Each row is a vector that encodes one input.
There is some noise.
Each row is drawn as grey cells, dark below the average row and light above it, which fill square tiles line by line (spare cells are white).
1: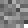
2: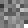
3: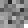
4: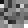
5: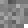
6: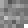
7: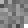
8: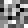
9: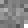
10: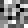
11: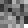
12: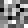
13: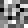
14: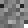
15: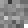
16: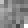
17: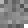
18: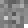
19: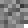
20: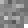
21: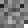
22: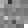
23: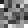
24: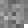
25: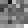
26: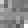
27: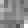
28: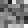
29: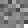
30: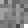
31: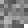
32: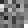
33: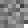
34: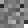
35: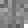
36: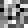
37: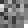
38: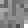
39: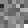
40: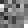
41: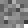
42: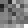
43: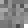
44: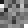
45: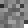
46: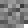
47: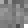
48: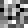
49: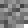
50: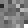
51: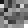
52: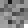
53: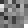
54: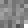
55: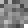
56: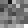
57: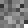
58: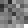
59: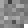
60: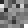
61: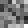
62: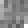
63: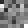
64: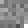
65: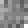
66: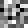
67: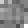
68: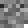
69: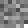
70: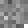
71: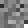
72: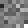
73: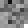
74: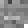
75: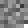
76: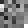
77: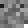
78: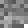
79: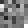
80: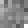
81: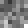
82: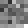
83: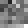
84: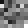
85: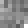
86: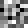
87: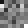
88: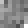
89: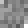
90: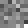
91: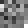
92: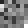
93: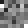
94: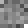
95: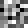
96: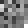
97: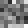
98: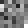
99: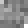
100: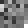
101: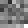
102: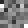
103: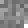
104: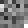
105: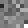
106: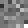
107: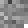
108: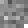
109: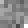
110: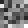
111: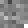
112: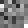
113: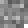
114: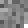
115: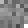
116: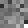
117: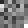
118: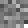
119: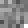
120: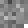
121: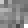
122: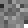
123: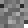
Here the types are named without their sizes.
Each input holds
a list of points on a line.
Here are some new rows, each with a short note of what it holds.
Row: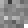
a list of three items
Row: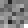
a list of three items
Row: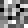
the empty list
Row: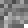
a list of three items
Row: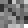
a list of two items
